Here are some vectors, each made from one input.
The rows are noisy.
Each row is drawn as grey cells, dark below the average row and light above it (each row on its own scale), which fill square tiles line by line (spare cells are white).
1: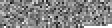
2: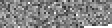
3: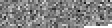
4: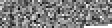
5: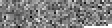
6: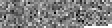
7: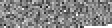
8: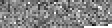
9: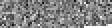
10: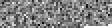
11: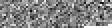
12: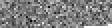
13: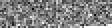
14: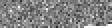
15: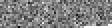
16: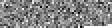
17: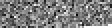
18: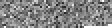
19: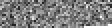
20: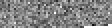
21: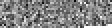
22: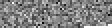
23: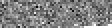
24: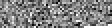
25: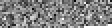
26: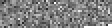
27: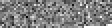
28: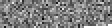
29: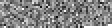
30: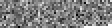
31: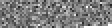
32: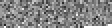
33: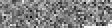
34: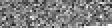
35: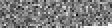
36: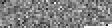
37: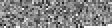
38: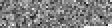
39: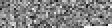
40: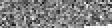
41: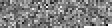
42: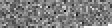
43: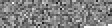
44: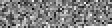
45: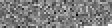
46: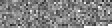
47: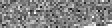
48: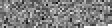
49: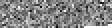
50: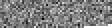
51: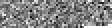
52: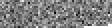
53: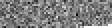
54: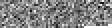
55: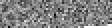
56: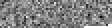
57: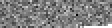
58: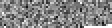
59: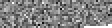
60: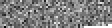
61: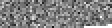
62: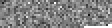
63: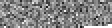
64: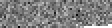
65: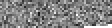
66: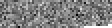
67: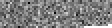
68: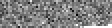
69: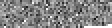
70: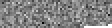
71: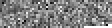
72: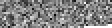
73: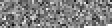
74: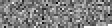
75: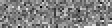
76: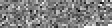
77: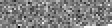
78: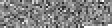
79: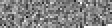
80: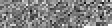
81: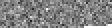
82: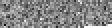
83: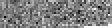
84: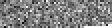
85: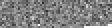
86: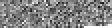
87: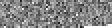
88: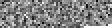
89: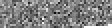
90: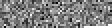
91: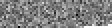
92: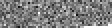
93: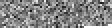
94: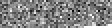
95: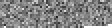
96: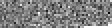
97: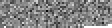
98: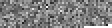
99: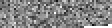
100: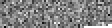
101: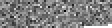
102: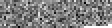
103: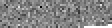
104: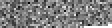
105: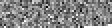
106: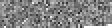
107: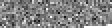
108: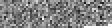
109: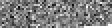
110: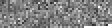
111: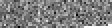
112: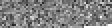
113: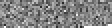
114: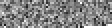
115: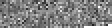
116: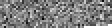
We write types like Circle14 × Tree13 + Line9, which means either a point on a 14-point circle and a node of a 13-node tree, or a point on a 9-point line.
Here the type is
Bool × (Tree8 + Unit) + Line6.
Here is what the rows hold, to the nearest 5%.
About 30% of them hold a point on a 6-point line. The rest hold a true/false value, together with either a fixed value, or a node of an 8-node tree.
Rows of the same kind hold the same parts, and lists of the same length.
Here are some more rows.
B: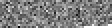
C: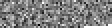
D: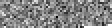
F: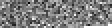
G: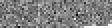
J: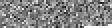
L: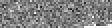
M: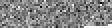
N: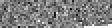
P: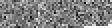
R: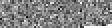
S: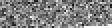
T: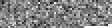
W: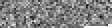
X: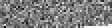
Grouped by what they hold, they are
B, F, J, L, M, N, S
C, T, W, X
D, G, P, R

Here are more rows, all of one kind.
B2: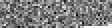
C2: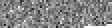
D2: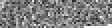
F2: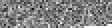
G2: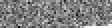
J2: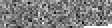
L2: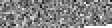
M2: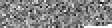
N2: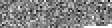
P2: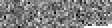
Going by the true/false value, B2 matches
D2, J2 and P2.
